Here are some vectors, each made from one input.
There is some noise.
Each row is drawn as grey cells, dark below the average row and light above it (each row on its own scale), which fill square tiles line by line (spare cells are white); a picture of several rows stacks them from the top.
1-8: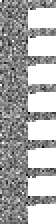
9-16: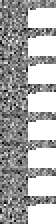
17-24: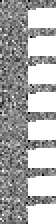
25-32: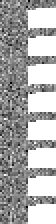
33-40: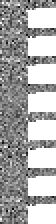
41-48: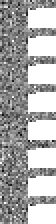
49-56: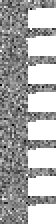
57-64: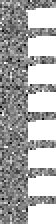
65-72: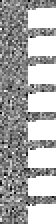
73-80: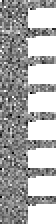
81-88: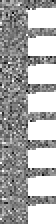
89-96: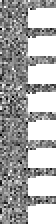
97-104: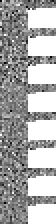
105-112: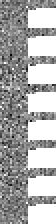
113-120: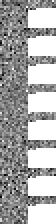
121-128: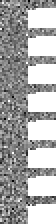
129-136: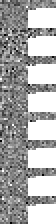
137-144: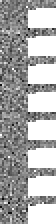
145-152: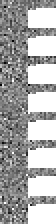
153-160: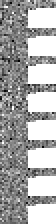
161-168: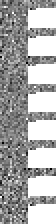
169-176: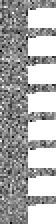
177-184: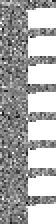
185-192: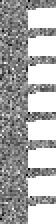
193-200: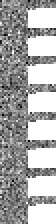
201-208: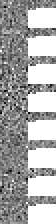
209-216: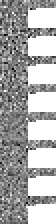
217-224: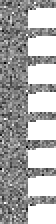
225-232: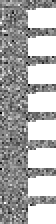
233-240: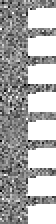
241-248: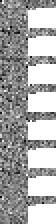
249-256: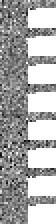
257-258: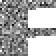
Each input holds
a true/false value, together with either a point on an 8-point line, or a point on a 13-point line.
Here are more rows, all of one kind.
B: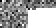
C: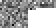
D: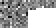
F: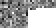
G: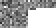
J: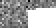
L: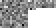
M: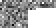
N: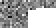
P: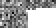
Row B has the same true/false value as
J and P.
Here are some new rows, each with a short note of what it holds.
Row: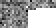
a point on an 8-point line and a true/false value
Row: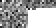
a point on a 13-point line and a true/false value
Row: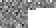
a point on a 13-point line and a true/false value
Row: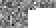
a point on a 13-point line and a true/false value
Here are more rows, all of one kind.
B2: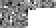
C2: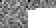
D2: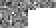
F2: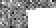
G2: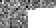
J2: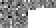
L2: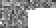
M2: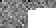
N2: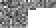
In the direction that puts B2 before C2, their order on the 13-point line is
M2, D2, B2, F2, G2, C2, L2, J2, N2.
